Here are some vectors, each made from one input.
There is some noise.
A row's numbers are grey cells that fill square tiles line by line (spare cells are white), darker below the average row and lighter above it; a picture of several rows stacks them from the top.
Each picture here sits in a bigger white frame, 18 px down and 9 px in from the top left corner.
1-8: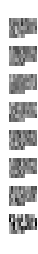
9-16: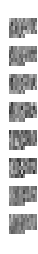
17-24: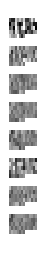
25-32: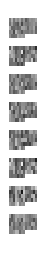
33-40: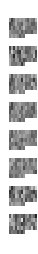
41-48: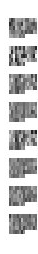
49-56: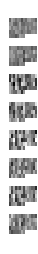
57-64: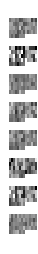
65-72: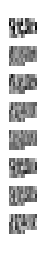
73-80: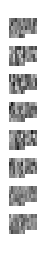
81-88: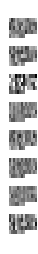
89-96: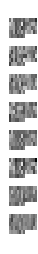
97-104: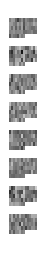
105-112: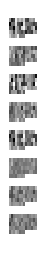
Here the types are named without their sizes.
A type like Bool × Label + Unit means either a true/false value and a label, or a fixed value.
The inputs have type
(Bool × Circle + Unit) × (Tree + Unit).
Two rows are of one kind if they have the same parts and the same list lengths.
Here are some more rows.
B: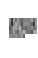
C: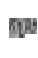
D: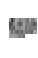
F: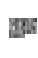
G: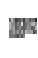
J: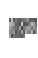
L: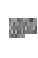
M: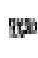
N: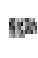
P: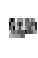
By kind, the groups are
B, D, N, P
C
F, L
G, J, M

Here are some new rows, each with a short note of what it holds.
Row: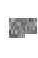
a point on a circle, a node of a tree and a true/false value
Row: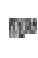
a fixed value
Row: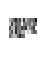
a fixed value
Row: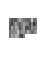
a fixed value
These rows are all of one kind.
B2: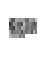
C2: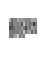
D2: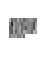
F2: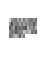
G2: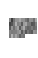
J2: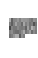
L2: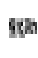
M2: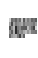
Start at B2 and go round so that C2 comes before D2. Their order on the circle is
B2, G2, M2, F2, J2, C2, L2, D2.
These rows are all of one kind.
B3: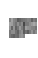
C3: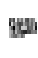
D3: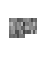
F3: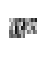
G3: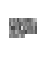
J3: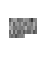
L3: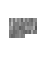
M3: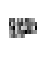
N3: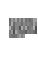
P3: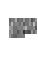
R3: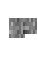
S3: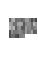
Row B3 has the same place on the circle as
D3, G3, M3 and R3.
